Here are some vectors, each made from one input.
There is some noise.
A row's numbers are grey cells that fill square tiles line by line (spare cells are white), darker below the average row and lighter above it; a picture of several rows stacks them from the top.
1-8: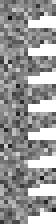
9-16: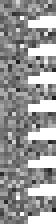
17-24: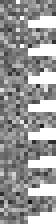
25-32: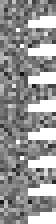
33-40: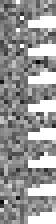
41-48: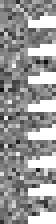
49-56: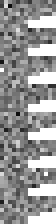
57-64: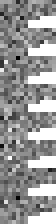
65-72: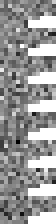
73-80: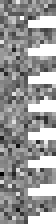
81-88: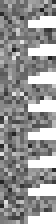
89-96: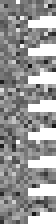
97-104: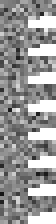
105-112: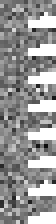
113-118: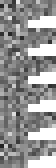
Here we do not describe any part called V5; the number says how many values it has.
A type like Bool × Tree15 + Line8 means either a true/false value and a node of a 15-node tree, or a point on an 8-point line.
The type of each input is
(Bool × Bool × Bool + Unit) × Label6 + Line6 × V5.
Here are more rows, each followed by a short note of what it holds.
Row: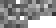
one of 6 labels
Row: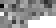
a point on a 6-point line and a value of V5
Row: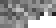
one of 6 labels
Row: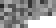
a point on a 6-point line and a value of V5
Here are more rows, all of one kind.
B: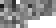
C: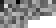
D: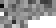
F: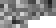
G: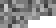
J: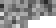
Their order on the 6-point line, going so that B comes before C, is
G, F, B, J, D, C.
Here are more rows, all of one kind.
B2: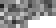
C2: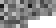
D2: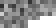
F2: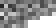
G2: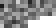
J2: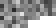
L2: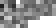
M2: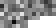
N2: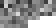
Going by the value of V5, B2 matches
J2 and M2.
